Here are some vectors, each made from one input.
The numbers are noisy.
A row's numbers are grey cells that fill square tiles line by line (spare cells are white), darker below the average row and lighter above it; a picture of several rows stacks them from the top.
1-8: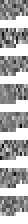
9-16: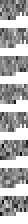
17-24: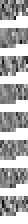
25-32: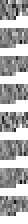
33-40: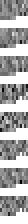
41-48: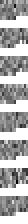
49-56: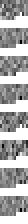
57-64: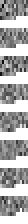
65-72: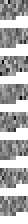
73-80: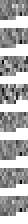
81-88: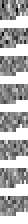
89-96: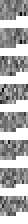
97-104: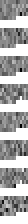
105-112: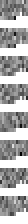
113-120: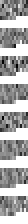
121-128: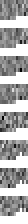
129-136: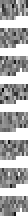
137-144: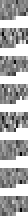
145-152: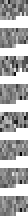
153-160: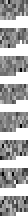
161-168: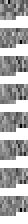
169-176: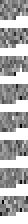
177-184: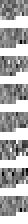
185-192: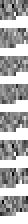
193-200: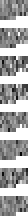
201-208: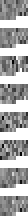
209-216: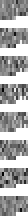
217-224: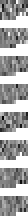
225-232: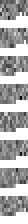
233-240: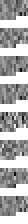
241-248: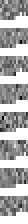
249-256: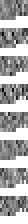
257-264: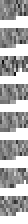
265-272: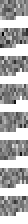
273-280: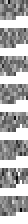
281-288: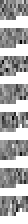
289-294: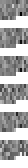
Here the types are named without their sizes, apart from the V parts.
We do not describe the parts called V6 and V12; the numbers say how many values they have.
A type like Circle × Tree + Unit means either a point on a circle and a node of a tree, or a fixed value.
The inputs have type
(Bool × Bool × Bool × Bool × Label + V6) × (Line + V12).
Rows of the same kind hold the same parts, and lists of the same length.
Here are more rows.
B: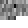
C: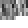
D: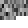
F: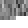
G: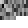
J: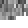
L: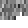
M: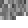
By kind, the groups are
B, J, L, M
C
D, G
F

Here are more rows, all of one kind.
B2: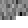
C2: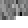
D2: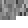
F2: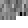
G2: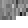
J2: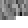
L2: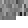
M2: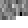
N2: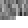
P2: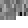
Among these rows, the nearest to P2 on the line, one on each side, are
F2 and L2.
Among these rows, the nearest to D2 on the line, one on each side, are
L2 and N2.
